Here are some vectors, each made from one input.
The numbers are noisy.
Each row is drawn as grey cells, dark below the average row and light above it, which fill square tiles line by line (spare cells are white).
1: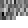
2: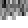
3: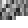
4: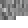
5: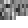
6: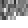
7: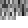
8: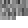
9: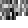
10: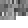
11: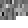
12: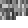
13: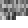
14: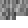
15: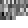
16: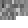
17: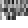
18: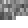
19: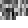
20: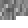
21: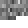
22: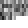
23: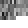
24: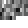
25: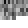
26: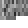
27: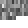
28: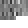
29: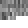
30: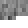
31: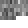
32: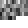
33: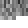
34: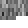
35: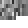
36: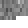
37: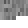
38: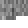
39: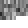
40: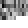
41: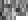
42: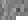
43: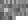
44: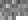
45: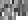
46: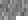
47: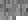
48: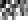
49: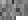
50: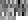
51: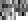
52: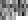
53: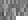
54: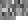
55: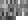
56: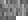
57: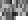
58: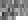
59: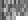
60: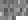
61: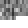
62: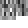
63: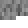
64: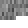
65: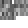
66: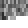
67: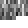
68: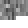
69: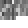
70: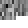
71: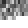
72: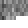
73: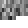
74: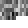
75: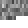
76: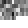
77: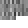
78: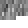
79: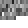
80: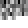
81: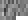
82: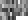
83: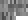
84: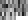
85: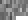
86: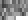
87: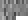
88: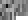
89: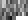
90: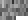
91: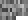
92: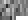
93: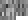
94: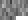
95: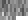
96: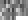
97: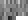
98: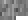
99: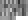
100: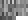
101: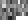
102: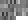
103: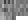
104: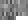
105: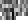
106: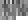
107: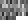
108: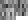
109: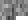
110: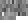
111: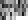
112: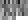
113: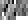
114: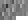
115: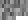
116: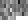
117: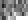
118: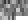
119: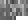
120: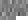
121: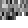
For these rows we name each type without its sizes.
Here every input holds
a point on each of two circles, together with either a point on a line, or four true/false values.
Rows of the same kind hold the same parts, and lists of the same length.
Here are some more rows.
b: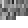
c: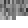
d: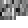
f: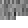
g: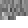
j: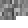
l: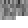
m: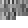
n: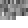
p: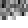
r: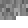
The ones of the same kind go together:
b, c, d, n, p, r
f, g, j, l, m

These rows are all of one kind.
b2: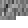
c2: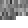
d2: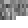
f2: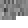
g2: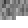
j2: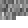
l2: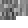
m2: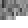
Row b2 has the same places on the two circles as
c2 and d2.
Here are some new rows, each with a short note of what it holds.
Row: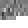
a point on each of two circles and a point on a line
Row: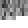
a point on each of two circles and four true/false values
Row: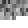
a point on each of two circles and a point on a line
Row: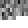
a point on each of two circles and a point on a line
